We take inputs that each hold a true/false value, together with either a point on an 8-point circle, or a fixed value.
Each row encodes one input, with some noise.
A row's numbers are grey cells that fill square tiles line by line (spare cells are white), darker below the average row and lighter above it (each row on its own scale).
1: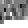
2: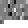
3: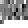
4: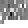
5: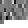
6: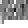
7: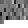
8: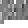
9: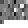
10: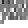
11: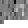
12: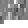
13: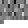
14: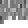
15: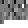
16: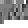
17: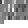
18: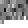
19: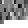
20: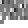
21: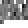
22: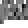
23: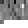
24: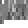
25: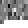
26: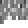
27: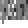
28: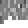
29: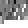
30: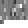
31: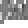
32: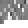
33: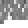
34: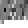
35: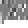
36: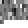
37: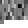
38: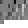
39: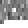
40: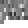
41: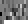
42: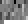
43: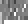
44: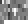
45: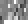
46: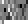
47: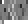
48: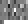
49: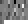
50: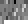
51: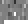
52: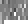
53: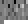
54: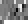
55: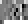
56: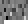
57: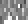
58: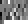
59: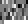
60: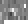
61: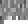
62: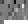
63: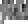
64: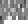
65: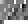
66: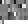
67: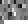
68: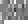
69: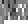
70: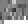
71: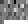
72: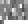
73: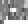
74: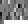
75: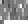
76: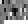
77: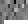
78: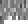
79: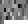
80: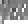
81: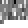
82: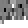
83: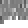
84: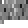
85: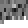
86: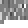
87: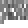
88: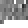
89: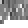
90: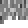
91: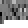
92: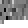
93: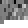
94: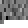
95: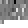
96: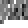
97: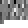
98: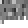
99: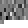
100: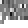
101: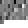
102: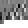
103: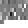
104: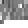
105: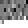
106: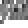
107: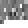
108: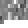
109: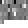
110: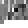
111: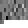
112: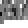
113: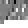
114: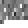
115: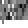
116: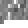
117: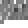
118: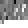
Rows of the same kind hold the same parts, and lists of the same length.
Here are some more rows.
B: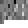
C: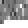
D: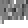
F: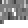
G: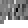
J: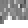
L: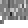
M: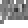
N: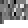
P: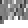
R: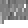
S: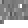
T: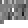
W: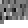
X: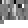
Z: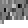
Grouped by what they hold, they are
B, C, D, F, G, L, M, N, R, S, T, W, X, Z
J, P

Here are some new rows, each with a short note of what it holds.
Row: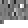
a point on an 8-point circle and a true/false value
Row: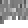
a true/false value
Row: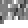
a true/false value
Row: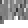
a true/false value
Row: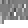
a point on an 8-point circle and a true/false value
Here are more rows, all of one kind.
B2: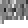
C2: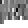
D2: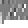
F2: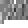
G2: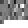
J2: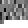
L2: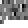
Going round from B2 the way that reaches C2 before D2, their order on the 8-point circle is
B2, J2, G2, L2, C2, F2, D2.
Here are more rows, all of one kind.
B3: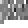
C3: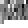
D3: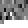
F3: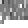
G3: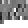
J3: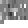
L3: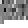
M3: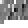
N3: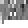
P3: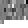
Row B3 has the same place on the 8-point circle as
C3, J3 and M3.
